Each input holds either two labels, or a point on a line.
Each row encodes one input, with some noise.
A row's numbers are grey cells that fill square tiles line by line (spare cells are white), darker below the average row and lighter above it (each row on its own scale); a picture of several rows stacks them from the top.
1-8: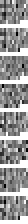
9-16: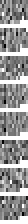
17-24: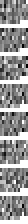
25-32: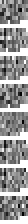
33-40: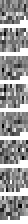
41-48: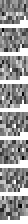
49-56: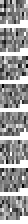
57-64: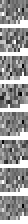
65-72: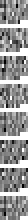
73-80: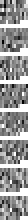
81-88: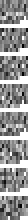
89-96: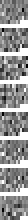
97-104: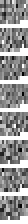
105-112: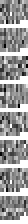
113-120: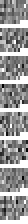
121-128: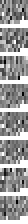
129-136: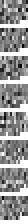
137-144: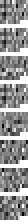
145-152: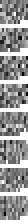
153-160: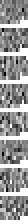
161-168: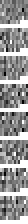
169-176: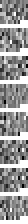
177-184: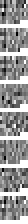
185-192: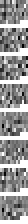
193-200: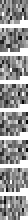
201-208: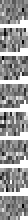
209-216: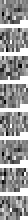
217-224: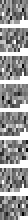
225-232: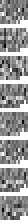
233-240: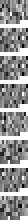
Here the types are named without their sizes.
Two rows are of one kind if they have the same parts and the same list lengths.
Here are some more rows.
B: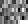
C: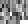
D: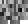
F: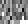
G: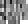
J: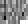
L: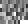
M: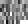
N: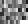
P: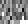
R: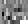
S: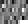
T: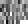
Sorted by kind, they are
B, C, D, F, L, M, N, P, R, S, T
G, J

